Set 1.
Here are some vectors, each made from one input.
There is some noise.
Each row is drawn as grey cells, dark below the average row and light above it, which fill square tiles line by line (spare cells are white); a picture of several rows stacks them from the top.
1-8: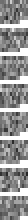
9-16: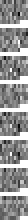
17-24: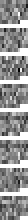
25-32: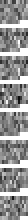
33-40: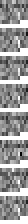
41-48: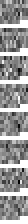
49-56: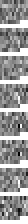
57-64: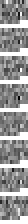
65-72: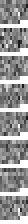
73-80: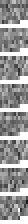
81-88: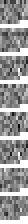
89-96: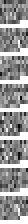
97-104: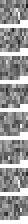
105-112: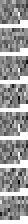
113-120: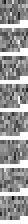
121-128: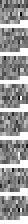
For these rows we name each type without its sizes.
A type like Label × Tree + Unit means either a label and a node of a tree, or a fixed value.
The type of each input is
(Bool × Circle + Unit) × (Tree + Unit).
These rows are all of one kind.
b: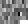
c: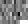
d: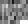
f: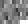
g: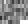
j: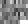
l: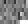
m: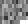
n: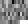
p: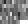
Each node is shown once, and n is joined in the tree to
b.
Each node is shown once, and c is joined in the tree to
l and p.
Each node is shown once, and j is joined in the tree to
f and l.
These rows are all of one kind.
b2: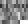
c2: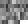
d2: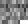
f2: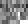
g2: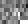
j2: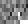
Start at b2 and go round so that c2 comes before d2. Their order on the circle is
b2, f2, j2, c2, d2, g2.
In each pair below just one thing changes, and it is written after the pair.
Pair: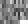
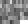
the true/false value
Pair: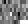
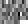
the node of the tree
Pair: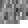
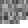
the true/false value
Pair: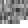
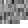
the place on the circle
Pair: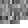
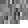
the true/false value
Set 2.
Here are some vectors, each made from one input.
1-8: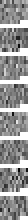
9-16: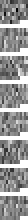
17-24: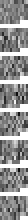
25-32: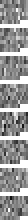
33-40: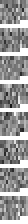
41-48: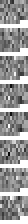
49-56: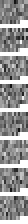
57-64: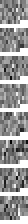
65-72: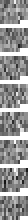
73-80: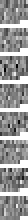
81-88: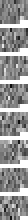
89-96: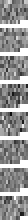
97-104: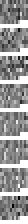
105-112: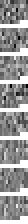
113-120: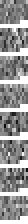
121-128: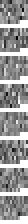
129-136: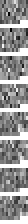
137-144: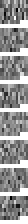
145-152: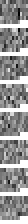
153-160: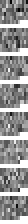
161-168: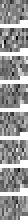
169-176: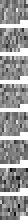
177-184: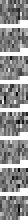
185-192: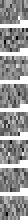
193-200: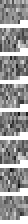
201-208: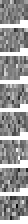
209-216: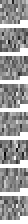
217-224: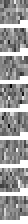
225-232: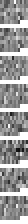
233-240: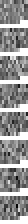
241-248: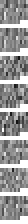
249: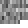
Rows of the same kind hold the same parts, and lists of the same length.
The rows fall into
2 kinds.
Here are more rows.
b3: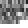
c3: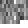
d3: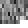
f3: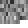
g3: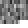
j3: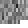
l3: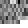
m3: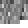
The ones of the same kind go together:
b3, d3, g3, l3
c3, f3, j3, m3

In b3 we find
a point on a 9-point circle, a node of a 14-node tree and a true/false value.
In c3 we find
a point on a 9-point circle and a true/false value.
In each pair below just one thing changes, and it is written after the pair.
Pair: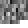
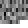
the place on the 9-point circle
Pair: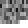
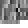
the place on the 9-point circle
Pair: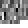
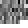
the node of the tree
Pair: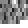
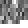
the node of the tree
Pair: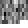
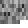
the true/false value
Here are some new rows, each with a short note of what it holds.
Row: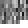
a point on a 9-point circle, a node of a 14-node tree and a true/false value
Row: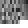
a point on a 9-point circle, a node of a 14-node tree and a true/false value
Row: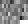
a point on a 9-point circle and a true/false value
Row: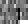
a point on a 9-point circle, a node of a 14-node tree and a true/false value
